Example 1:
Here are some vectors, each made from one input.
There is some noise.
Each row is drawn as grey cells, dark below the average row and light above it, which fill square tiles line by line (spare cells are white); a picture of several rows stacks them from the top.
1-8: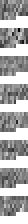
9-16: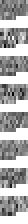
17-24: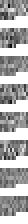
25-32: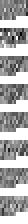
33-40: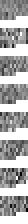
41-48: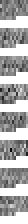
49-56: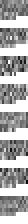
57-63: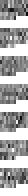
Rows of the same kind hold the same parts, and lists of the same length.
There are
3 kinds of row.
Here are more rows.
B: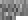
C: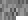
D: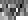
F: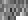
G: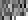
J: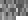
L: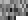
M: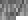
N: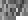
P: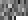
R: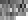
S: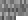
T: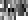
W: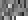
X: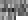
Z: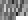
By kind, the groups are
B, L, S, T, X
C, D, F, J, M, N, R, Z
G, P, W

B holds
a node of a 7-node tree.
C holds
a point on a 6-point circle.
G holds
a fixed value.
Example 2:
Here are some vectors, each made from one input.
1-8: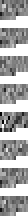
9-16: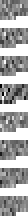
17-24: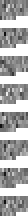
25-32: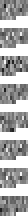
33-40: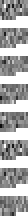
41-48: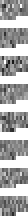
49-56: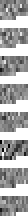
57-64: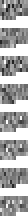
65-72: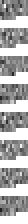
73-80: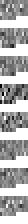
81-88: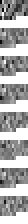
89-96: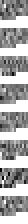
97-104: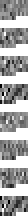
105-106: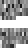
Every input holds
a list of up to two points on a 5-point line.
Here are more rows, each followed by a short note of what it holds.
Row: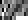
the empty list
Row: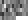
a list of one item
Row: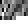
the empty list
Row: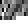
the empty list
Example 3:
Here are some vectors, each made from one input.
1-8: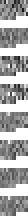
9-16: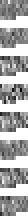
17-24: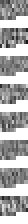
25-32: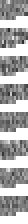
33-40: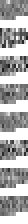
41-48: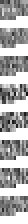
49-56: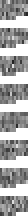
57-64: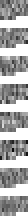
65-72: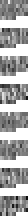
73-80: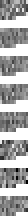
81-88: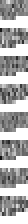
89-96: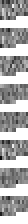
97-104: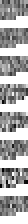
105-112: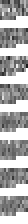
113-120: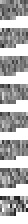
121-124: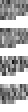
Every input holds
either a point on a 10-point circle, or a point on a 10-point line.
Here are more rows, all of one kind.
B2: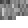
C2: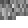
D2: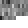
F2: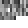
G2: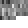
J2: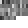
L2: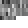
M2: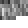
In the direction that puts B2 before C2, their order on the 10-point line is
F2, J2, L2, D2, G2, M2, B2, C2.
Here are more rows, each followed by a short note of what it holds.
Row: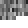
a point on a 10-point circle
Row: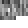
a point on a 10-point line
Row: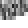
a point on a 10-point circle
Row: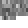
a point on a 10-point circle
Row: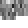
a point on a 10-point circle
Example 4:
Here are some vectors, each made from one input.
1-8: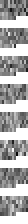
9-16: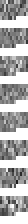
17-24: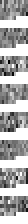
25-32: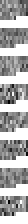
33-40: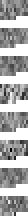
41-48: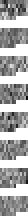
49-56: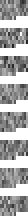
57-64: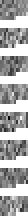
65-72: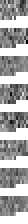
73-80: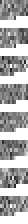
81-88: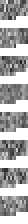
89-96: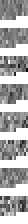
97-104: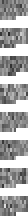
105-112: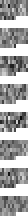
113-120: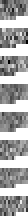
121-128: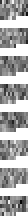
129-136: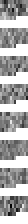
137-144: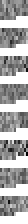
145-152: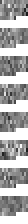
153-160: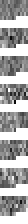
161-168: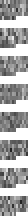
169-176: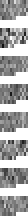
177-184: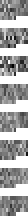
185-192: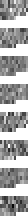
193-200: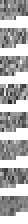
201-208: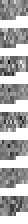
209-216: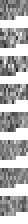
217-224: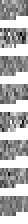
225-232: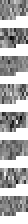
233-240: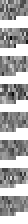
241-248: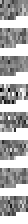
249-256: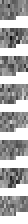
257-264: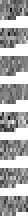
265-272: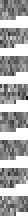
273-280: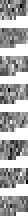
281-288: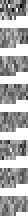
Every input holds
either a point on a 6-point circle, or a node of a 12-node tree.
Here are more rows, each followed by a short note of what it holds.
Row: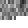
a point on a 6-point circle
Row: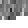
a node of a 12-node tree
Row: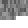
a node of a 12-node tree
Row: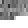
a node of a 12-node tree
